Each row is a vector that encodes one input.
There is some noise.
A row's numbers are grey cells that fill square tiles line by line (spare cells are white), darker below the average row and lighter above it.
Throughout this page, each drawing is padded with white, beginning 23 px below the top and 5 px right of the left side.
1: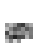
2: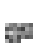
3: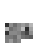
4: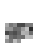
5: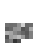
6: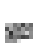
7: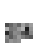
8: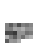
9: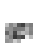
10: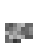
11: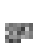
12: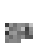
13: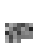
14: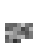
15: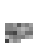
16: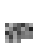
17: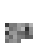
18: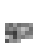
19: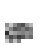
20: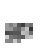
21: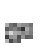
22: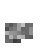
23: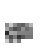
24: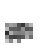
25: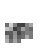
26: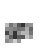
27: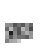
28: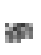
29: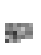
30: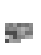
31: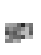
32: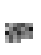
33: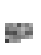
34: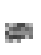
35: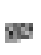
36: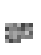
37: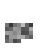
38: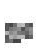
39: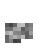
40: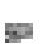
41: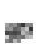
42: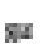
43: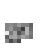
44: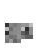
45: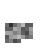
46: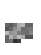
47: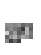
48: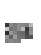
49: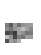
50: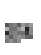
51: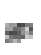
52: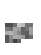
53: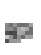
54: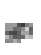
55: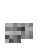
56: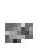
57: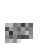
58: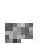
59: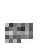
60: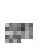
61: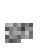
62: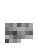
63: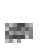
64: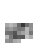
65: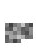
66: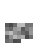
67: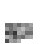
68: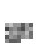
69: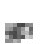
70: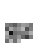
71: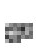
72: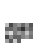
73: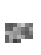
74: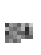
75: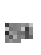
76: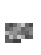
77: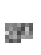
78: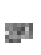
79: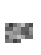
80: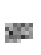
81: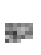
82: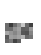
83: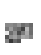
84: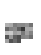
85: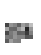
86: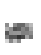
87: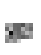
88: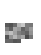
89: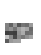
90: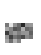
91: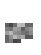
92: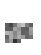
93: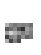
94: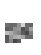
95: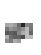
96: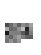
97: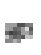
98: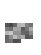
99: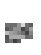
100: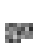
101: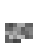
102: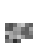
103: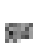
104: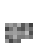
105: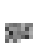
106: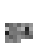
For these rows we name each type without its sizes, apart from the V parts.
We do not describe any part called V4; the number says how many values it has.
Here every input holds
a value of V4, together with either a label, or a true/false value and a value of V4.
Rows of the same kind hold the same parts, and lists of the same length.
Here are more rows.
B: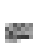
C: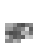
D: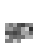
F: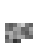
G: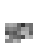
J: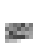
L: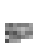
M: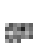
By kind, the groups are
B, C, D, G, J, M
F, L

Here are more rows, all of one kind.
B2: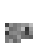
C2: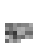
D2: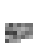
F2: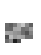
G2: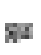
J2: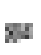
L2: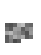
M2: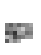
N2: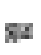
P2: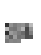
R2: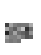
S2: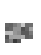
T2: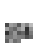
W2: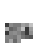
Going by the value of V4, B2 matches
P2, R2, T2 and W2.
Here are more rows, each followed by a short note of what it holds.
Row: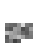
a label and a value of V4
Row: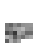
a label and a value of V4
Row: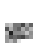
a true/false value and two values of V4
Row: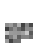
a true/false value and two values of V4
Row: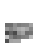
a label and a value of V4
